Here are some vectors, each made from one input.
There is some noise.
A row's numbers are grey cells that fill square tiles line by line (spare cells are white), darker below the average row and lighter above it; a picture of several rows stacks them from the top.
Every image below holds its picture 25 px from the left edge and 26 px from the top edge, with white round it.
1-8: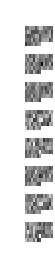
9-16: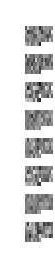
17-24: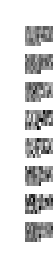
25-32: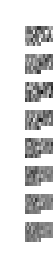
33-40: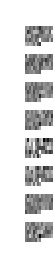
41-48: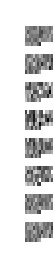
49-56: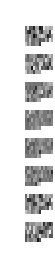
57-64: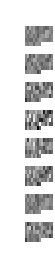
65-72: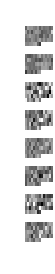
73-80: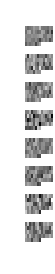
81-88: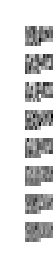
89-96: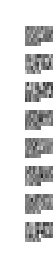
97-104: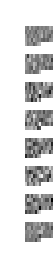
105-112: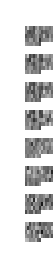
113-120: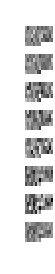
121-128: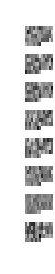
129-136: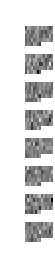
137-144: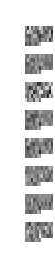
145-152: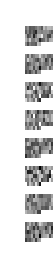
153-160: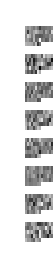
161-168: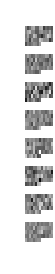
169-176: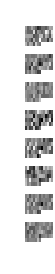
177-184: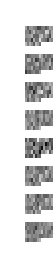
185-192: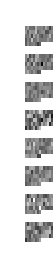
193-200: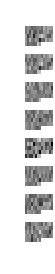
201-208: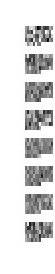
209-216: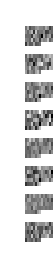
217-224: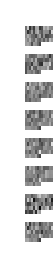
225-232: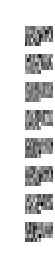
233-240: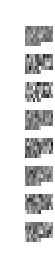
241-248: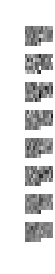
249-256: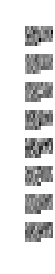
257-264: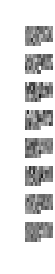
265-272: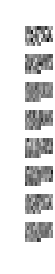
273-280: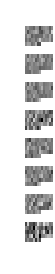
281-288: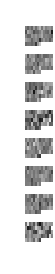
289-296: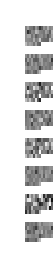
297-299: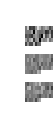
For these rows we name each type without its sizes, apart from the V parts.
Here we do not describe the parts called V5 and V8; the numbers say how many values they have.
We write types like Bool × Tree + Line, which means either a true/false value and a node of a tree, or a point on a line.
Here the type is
(Bool × (Tree + Unit) + Line × V8) × V5.
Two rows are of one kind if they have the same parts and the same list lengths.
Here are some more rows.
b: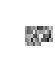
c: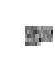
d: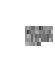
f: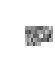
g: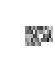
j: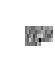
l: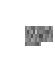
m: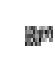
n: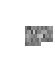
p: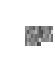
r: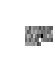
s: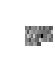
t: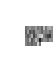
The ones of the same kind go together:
b, f, j, t
c, g, n
d, l, m, p, r, s

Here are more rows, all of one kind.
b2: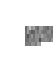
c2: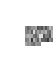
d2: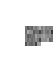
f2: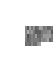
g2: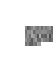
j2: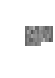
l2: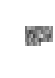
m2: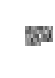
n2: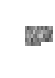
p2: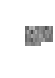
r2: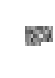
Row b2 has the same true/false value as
f2 and l2.
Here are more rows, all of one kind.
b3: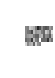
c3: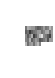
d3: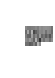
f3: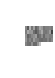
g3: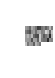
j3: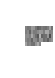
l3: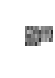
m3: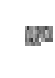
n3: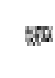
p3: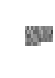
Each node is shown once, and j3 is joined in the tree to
m3 and n3.
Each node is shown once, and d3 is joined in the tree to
p3.
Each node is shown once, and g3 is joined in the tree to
c3.
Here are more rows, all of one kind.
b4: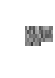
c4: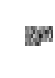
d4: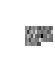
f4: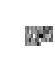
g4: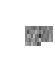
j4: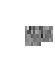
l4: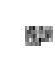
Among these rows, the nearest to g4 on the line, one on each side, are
c4 and d4.
